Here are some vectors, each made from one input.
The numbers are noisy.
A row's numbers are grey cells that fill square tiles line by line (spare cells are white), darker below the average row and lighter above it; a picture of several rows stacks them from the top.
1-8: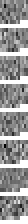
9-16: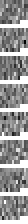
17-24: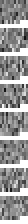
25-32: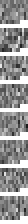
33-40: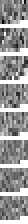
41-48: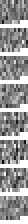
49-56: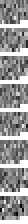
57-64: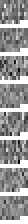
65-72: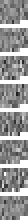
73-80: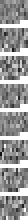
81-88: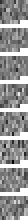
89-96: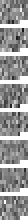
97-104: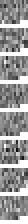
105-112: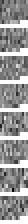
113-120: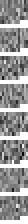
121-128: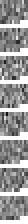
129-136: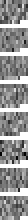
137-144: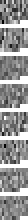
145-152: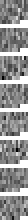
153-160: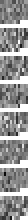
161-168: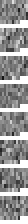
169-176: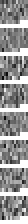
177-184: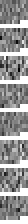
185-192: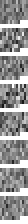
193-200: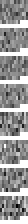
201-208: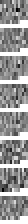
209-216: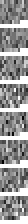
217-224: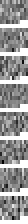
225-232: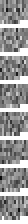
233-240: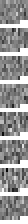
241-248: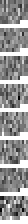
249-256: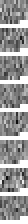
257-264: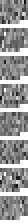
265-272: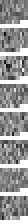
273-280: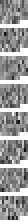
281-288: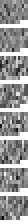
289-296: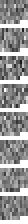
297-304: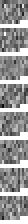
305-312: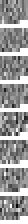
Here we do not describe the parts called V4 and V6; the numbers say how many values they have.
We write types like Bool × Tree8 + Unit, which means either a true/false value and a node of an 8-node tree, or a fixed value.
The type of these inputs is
Bool × (Line14 + V4) × V6.
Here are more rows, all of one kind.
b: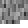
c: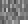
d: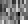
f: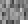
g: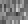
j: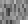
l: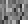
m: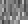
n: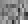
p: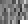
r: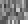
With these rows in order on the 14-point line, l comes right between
p and r.
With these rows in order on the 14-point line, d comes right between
c and g.
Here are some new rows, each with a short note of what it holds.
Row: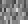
a point on a 14-point line, a true/false value and a value of V6
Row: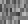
a point on a 14-point line, a true/false value and a value of V6
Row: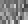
a true/false value, a value of V4 and a value of V6
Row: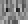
a true/false value, a value of V4 and a value of V6
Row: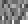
a true/false value, a value of V4 and a value of V6
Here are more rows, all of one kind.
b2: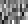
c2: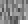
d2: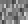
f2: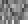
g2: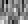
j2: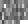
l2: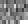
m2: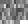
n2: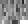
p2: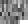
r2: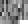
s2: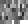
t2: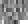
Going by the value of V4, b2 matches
c2, d2 and j2.
